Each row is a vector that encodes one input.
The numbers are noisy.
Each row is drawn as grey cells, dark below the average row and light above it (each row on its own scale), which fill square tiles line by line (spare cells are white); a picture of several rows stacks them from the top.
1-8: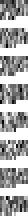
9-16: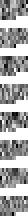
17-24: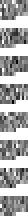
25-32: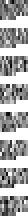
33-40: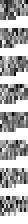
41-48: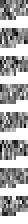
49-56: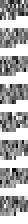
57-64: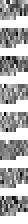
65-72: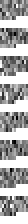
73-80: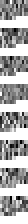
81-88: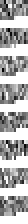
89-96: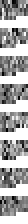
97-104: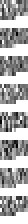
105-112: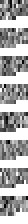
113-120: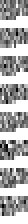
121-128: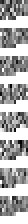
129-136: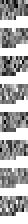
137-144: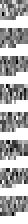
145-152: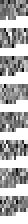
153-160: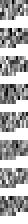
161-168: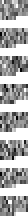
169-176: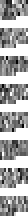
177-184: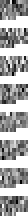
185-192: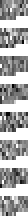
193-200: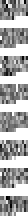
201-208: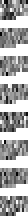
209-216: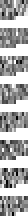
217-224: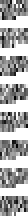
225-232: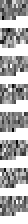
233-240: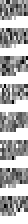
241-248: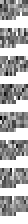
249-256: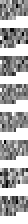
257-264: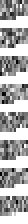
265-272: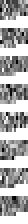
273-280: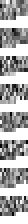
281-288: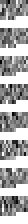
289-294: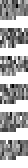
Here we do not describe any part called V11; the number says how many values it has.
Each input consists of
one of 6 labels, together with either two labels (each one of 6), or a value of V11.
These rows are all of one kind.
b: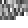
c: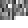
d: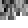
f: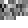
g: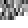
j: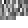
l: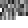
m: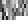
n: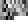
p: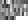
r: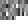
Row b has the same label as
d and g.
